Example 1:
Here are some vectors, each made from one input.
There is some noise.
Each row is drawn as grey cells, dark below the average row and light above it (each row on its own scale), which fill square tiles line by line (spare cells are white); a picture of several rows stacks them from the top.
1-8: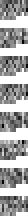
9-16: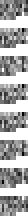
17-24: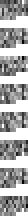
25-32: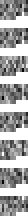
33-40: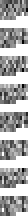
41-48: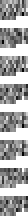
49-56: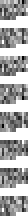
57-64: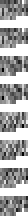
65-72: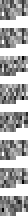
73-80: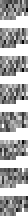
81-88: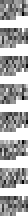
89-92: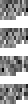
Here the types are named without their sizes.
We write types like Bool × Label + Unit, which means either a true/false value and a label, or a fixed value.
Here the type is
Bool × Bool × Bool.
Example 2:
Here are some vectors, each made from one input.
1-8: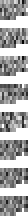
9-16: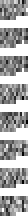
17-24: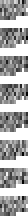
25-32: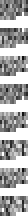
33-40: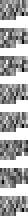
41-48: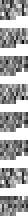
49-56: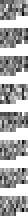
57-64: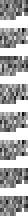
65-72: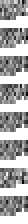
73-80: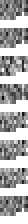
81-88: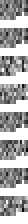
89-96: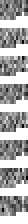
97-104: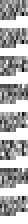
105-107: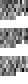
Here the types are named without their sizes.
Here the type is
Bool × Bool × Bool.
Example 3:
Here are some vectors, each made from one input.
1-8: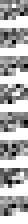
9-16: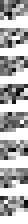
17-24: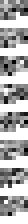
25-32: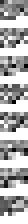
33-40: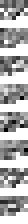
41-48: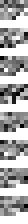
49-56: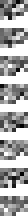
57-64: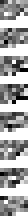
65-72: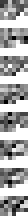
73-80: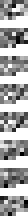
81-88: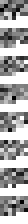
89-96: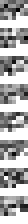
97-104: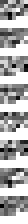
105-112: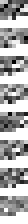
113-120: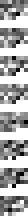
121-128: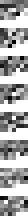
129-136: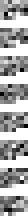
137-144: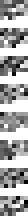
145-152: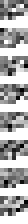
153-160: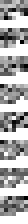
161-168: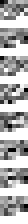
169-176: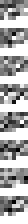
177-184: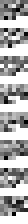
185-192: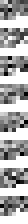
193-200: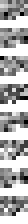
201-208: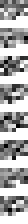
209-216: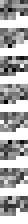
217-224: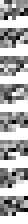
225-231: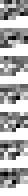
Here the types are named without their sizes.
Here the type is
Bool × Bool × Bool × Bool.
